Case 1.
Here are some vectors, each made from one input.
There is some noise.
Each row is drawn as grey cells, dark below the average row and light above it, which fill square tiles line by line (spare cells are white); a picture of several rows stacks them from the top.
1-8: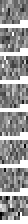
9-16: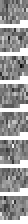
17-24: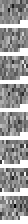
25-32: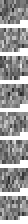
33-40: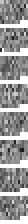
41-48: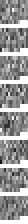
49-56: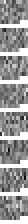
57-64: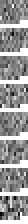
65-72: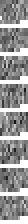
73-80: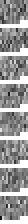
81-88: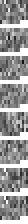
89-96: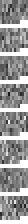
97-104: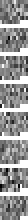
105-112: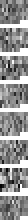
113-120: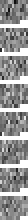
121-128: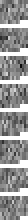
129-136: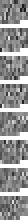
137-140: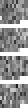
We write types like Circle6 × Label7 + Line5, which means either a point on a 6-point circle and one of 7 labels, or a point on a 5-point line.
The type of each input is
List3(Line5).
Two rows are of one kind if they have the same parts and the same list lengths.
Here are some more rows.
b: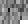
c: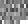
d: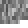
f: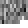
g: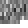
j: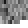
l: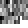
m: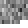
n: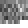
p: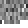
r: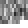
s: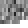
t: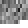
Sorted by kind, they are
b, d, m, r, s, t
c, p
f, g, j, n
l

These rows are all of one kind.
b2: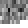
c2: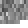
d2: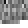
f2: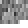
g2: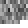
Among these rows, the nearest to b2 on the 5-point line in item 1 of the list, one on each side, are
c2 and g2.
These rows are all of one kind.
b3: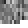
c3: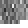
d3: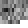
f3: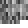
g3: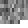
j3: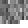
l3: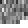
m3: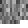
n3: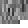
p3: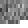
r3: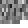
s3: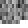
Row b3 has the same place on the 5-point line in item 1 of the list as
f3, m3 and s3.
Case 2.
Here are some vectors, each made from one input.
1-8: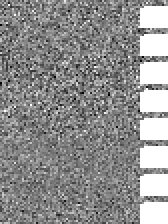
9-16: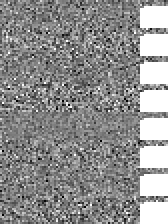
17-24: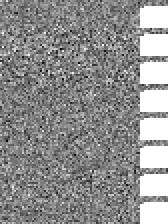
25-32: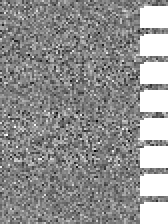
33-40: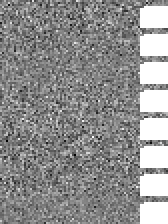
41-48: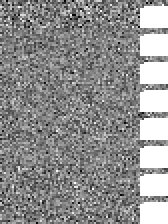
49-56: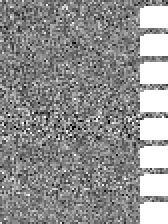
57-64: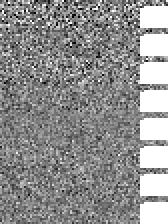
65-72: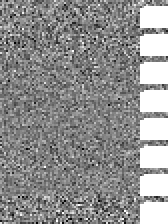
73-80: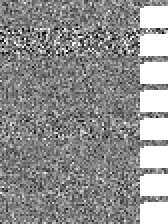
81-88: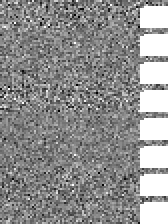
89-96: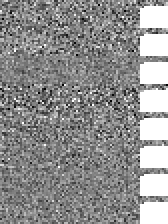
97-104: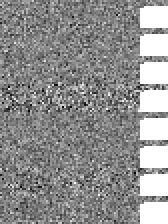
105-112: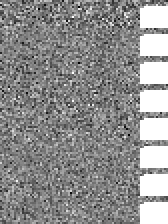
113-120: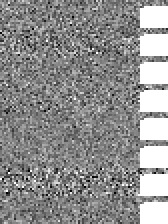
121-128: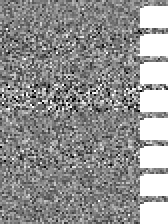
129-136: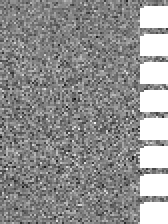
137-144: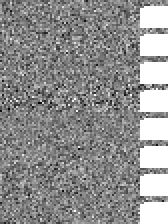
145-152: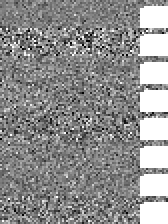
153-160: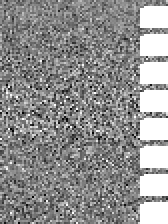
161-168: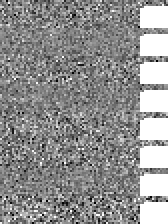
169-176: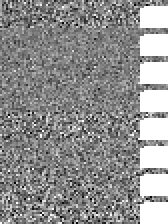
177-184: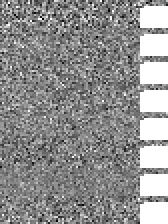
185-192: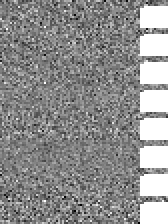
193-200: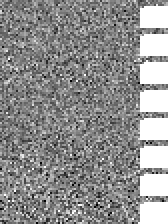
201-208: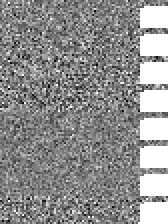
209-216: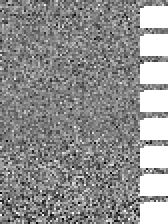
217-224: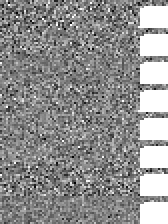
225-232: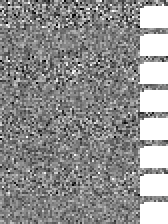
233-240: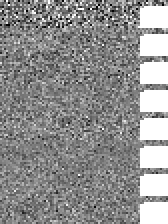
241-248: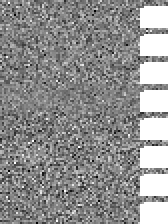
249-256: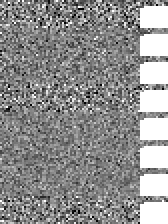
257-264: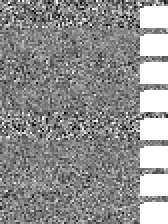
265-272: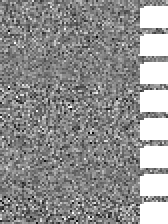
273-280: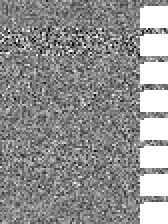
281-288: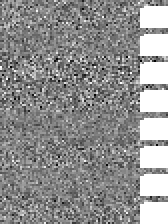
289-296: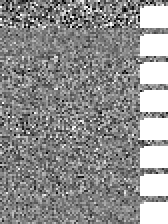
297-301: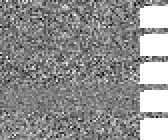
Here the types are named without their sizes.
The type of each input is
Label × List(Line).
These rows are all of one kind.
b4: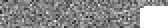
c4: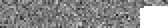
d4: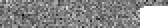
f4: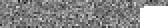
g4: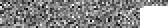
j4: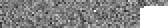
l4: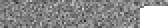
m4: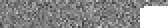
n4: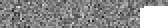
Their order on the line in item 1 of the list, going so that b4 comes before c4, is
n4, b4, l4, c4, m4, f4, g4, d4, j4.
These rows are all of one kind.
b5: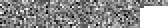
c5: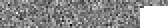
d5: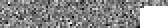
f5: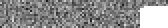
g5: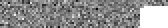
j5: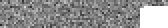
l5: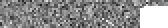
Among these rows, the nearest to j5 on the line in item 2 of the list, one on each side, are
b5 and c5.
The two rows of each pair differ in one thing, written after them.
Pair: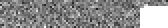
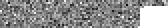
the place on the line in item 2 of the list
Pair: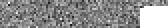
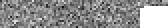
the label
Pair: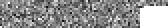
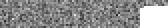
the label
